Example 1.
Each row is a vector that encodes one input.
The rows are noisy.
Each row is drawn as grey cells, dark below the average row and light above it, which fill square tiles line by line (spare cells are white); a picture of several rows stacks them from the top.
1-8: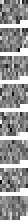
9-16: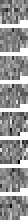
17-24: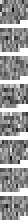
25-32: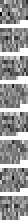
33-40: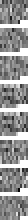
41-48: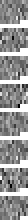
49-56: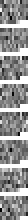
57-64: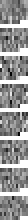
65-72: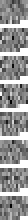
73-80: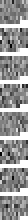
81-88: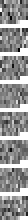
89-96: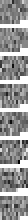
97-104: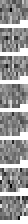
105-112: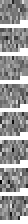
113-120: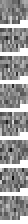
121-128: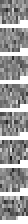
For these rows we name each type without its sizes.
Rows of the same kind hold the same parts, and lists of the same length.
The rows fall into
3 kinds.
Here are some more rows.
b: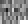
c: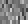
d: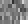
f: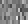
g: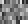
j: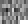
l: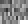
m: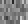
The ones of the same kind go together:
b, j, l
c, d, f, m
g

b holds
a point on a line.
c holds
a node of a tree.
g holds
three true/false values.
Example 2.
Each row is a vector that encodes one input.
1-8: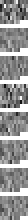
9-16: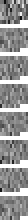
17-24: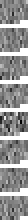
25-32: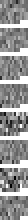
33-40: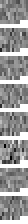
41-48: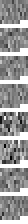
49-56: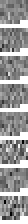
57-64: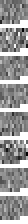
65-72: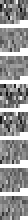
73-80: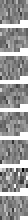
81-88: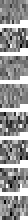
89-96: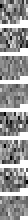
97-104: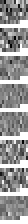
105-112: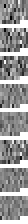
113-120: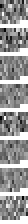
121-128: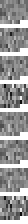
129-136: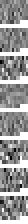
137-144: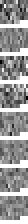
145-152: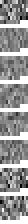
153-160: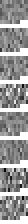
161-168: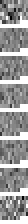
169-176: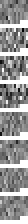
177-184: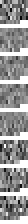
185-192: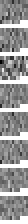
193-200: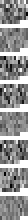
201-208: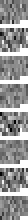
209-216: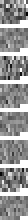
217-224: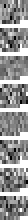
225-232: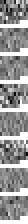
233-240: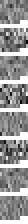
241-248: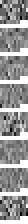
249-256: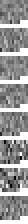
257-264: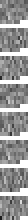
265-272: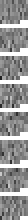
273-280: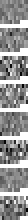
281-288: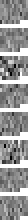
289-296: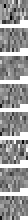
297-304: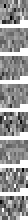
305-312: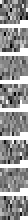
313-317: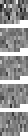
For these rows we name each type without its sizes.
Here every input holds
either three true/false values, or a list of points on a line.
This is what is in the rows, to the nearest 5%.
About 30% of them hold three true/false values. The rest are lists of points on a line.
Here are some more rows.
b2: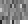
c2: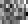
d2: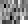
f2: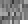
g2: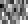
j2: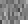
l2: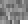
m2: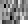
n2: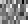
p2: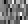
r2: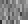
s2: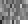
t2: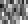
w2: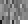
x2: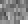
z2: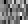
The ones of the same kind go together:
b2, f2, j2, r2, s2, w2
c2
d2, g2, m2, n2, p2, t2, z2
l2, x2

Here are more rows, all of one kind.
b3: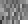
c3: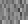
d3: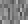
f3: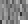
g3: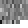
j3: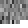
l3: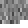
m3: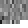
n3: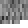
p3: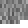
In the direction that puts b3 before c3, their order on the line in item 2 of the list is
f3, j3, m3, l3, g3, p3, b3, c3, d3, n3.
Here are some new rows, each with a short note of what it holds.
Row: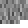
a list of two items
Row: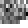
the empty list
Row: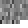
a list of two items
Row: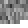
a list of one item
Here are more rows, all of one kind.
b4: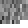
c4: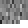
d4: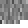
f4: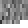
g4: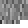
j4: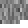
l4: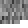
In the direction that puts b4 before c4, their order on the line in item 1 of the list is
l4, b4, f4, c4, g4, d4, j4.
